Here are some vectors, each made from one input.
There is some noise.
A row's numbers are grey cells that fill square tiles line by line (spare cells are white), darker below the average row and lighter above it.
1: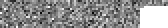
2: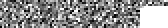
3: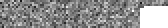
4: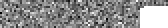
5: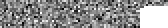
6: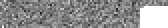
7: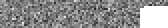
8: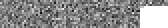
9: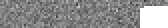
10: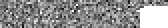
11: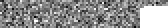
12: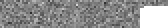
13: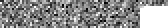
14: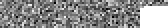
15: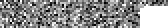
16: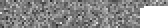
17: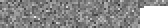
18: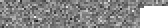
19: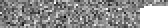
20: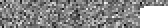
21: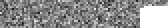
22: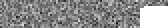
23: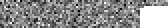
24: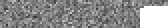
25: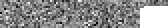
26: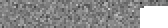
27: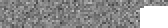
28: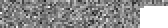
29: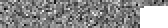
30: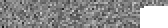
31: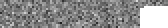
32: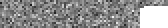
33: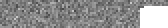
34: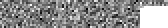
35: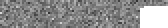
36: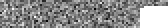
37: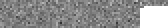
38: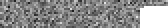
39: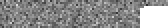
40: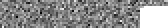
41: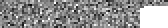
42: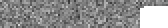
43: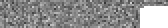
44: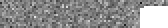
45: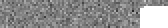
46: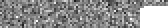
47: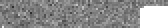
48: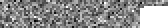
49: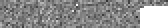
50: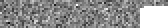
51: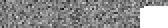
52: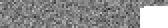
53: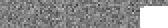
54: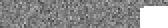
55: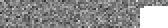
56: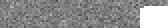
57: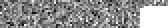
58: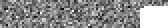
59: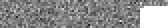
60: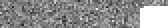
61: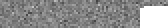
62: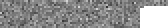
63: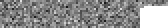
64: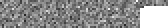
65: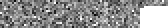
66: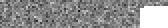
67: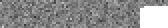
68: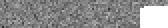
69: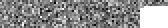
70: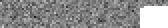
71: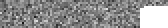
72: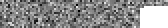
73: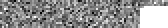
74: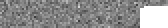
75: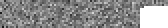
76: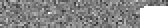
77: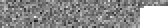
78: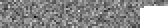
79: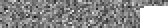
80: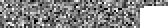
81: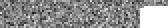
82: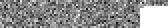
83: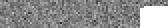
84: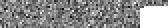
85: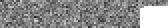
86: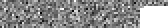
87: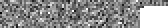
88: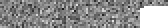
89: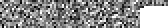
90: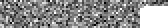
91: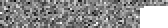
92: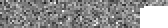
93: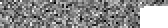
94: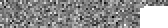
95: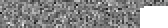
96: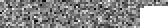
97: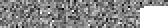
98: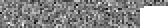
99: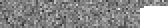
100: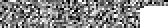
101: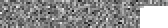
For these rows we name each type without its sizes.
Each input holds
a label, together with either a point on a circle, or a fixed value.
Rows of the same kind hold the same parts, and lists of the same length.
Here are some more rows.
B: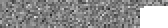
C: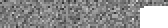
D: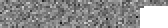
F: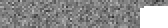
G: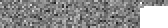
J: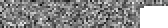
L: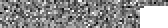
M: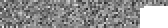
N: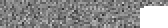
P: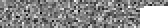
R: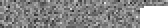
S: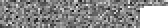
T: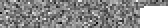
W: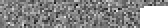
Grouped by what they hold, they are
B, C, D, L, M, P, T
F, G, J, N, R, S, W

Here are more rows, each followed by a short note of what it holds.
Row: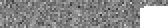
a point on a circle and a label
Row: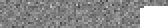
a point on a circle and a label
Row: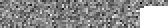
a point on a circle and a label
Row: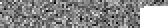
a label
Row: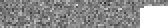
a point on a circle and a label
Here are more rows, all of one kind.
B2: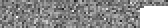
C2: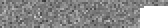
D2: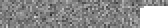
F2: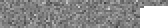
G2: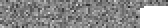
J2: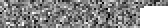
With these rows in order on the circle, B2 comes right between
C2 and G2.
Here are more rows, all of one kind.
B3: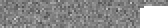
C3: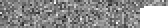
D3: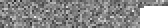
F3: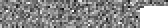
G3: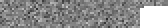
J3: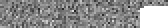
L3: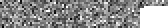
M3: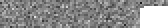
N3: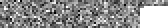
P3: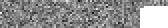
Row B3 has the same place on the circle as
D3, F3, J3 and L3.
